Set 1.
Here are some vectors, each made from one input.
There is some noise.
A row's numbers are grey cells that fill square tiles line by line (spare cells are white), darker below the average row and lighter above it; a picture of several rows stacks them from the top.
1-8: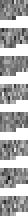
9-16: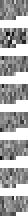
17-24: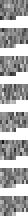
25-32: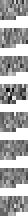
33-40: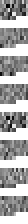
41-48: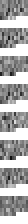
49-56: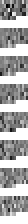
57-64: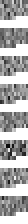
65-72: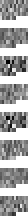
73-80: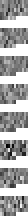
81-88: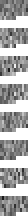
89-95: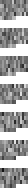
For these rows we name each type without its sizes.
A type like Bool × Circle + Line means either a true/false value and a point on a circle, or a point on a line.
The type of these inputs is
List(Line).
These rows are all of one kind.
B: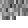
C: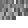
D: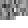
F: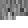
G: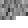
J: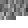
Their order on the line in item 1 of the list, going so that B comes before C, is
B, C, J, F, G, D.
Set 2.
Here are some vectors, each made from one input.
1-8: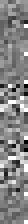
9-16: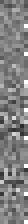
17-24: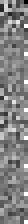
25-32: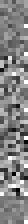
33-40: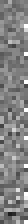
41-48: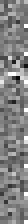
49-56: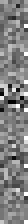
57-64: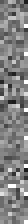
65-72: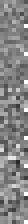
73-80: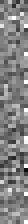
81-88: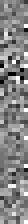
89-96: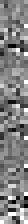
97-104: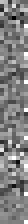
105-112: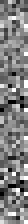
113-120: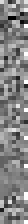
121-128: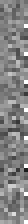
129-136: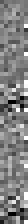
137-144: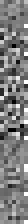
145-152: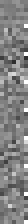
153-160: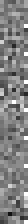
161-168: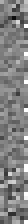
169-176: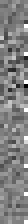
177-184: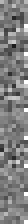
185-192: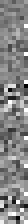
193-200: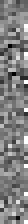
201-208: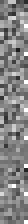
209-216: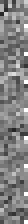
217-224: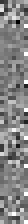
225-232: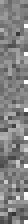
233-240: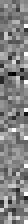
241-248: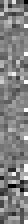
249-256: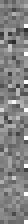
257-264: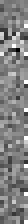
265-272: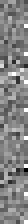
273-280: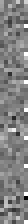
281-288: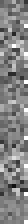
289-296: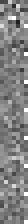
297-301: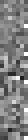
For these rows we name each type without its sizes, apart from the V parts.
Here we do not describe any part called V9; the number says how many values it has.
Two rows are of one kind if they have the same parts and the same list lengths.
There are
2 kinds of row.
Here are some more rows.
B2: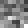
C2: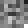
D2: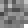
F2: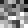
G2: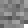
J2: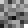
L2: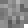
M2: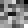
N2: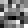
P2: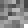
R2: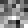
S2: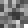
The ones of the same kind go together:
B2, J2, M2, N2, P2, R2
C2, D2, F2, G2, L2, S2

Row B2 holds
four true/false values and a value of V9.
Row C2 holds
a point on a line and four true/false values.
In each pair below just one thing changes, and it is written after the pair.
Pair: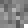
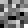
one of the four true/false values
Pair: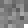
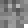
the value of V9
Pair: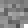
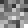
the value of V9
